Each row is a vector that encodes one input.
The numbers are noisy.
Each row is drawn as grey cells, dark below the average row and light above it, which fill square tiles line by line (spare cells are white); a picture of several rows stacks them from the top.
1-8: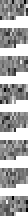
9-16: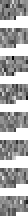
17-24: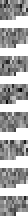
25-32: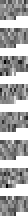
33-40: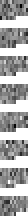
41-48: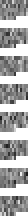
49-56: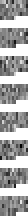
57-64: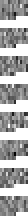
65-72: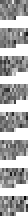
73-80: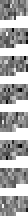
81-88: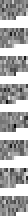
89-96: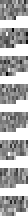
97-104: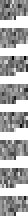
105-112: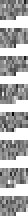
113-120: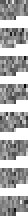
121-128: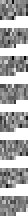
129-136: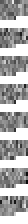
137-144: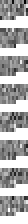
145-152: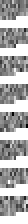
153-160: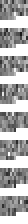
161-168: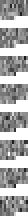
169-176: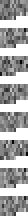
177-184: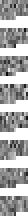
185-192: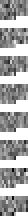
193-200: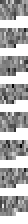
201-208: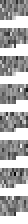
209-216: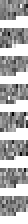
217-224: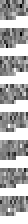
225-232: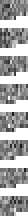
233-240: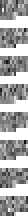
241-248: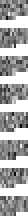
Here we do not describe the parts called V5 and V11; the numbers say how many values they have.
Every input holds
a value of V5, together with either one of 12 labels, or a true/false value and a value of V11.
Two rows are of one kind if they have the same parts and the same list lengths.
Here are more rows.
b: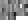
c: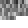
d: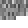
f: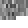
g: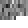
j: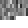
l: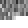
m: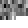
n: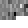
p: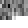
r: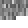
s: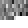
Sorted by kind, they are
b, d, f, g, n, r
c, j, l, m, p, s

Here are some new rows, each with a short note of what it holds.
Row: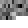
one of 12 labels and a value of V5
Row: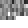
one of 12 labels and a value of V5
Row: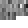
a true/false value, a value of V5 and a value of V11
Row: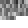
one of 12 labels and a value of V5
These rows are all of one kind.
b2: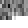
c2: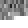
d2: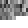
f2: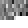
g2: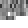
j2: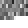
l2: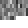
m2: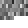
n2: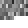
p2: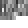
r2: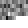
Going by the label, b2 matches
c2, j2, m2 and n2.
